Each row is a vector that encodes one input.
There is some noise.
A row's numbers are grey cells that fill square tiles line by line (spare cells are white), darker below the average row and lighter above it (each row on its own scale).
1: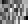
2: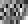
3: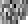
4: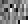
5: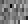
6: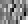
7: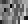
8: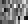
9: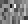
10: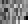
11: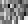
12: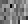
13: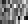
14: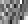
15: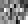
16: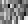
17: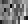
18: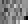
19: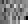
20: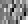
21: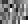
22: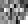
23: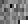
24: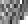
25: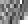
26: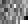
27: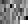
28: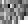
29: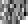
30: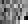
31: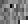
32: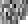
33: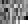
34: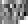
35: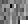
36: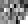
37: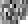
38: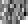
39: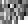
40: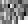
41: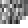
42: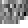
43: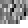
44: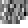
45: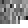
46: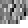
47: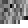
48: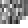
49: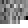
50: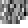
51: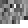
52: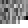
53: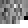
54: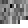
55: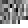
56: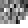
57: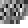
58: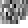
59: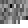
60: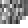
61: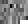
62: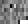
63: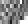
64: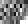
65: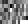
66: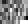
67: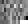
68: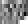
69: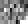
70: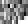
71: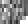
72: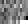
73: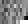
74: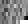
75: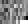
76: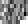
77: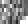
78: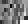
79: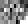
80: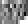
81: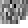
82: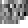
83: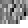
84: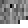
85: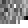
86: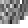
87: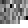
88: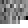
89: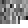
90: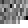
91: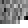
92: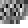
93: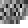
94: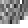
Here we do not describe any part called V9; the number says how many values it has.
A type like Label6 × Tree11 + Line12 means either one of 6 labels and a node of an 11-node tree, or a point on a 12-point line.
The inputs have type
Label6 × Line6 + V9.
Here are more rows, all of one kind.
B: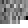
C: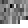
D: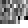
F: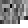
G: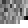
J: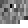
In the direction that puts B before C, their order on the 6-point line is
B, D, G, C, F, J.
